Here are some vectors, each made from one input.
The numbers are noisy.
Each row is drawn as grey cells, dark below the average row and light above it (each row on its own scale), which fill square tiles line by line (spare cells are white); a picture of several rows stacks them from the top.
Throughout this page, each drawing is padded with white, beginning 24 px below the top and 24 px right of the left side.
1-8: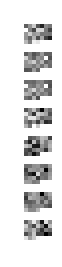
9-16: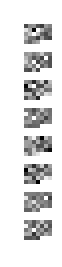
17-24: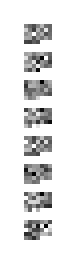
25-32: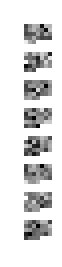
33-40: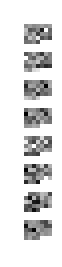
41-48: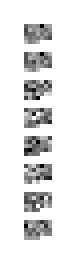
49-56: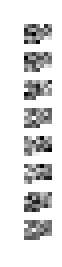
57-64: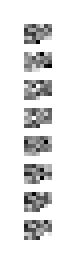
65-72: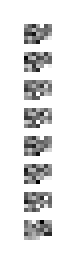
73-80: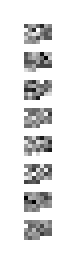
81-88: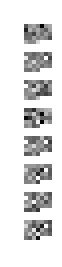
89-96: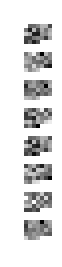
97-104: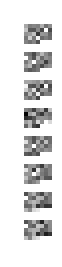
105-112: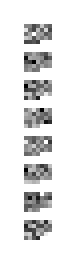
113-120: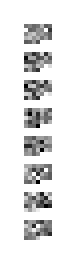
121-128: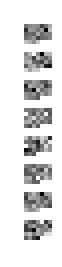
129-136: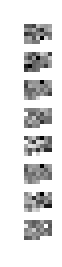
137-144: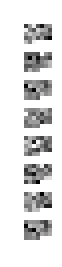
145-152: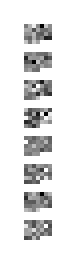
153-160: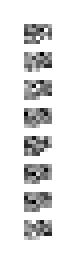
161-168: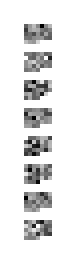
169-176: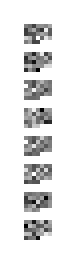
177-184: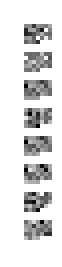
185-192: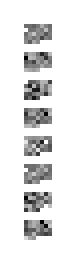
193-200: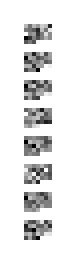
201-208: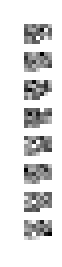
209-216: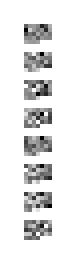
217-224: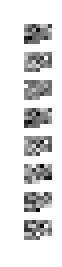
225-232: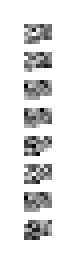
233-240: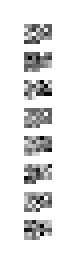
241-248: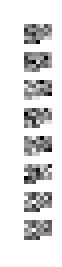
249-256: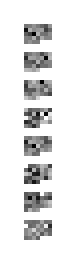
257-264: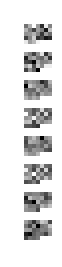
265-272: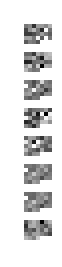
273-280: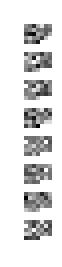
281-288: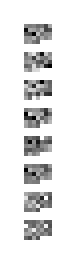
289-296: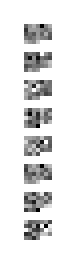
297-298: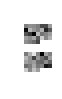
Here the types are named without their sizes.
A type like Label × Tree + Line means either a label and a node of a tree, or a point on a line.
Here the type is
Bool × (Circle + Unit) × Line + Label.
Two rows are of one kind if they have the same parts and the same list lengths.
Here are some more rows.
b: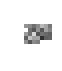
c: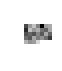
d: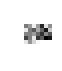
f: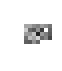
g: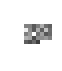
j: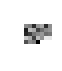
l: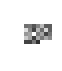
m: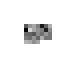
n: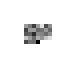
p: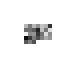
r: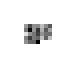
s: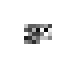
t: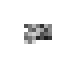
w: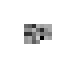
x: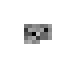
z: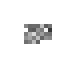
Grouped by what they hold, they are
b, d, t, w, x
c, f, g, j, l, m, n, z
p, r, s

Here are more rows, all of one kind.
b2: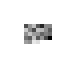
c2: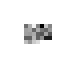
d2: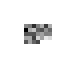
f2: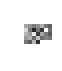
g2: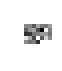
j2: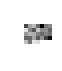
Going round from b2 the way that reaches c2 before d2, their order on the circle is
b2, f2, g2, c2, j2, d2.
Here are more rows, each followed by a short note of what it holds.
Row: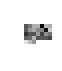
a point on a line and a true/false value
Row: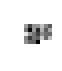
a label
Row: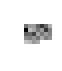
a point on a circle, a point on a line and a true/false value
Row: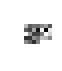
a label
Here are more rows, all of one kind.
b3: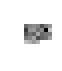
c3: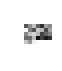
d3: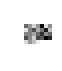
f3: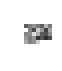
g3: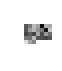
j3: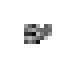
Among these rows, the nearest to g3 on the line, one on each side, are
b3 and d3.
